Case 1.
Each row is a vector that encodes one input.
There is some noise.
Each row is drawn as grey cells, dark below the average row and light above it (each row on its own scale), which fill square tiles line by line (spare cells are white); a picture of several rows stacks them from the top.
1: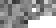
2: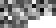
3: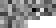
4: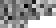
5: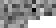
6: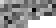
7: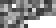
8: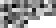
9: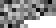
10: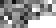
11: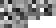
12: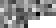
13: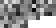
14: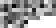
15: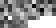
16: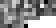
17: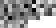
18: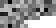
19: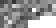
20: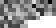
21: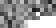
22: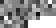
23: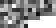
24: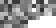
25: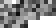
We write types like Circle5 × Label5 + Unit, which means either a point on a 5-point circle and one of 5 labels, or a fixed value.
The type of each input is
Line4.
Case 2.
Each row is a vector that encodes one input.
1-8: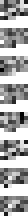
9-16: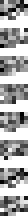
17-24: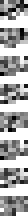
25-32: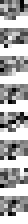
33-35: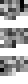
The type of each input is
Bool × Bool × Bool.
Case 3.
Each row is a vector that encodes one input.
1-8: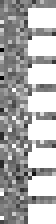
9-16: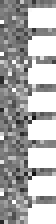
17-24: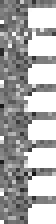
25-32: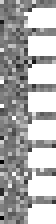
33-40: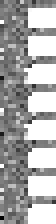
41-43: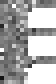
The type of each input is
Bool × Bool × Bool.
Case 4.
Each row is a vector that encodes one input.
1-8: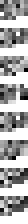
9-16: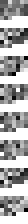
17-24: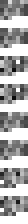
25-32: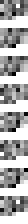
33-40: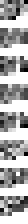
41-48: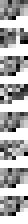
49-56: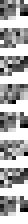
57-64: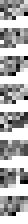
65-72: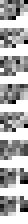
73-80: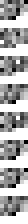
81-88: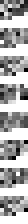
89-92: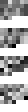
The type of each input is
Bool × Bool × Bool.
